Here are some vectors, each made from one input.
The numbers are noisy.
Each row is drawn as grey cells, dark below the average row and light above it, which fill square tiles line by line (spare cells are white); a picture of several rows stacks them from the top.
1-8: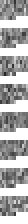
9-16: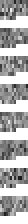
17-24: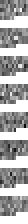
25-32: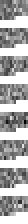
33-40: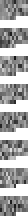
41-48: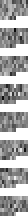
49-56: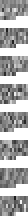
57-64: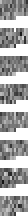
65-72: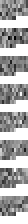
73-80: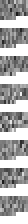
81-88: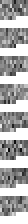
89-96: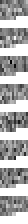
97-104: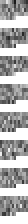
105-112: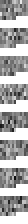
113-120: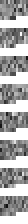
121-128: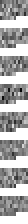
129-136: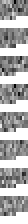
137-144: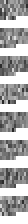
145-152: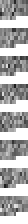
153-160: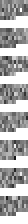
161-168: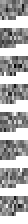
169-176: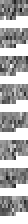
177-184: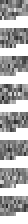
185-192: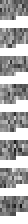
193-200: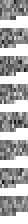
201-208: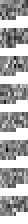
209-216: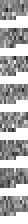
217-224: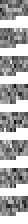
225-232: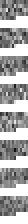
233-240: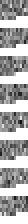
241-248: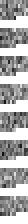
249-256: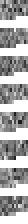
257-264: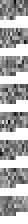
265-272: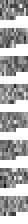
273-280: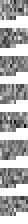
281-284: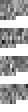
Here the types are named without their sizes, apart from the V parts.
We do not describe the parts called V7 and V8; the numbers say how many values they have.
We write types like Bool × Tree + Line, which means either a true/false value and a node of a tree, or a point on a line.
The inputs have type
Bool × Bool × Bool × Bool × Circle × (Tree + Unit) × V7 × V8.
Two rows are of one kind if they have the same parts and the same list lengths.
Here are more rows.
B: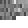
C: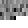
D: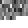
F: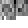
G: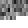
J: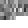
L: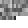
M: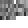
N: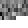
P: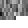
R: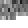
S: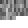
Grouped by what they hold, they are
B, J, M
C, D, F, G, L, N, P, R, S

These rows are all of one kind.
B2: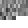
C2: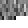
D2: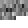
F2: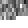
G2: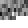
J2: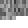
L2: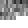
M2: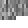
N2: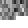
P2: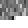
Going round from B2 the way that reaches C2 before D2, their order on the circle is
B2, M2, N2, F2, P2, L2, J2, G2, C2, D2.
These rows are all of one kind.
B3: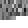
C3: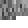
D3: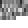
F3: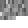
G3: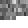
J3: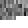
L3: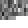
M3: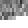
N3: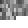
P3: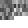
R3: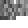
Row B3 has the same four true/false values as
C3, J3, L3 and R3.
